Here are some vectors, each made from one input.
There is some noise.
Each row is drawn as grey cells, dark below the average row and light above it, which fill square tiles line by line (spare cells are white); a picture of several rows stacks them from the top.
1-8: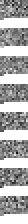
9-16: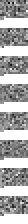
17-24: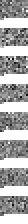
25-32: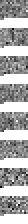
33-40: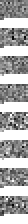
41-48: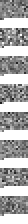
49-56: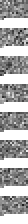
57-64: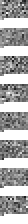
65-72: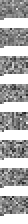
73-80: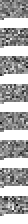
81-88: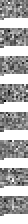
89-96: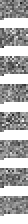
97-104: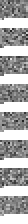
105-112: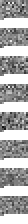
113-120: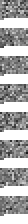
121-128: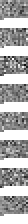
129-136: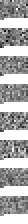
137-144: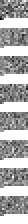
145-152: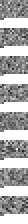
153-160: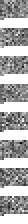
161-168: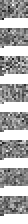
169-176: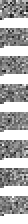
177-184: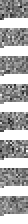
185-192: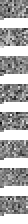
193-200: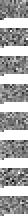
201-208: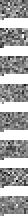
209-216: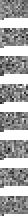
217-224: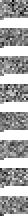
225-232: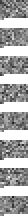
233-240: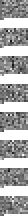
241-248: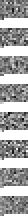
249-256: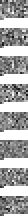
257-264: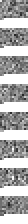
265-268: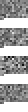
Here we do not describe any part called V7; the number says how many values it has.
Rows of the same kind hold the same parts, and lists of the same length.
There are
4 kinds of row.
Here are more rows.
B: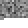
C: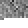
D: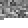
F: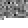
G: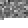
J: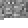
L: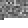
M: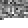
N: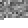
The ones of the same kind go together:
B, N
C, F, G, L
D, M
J

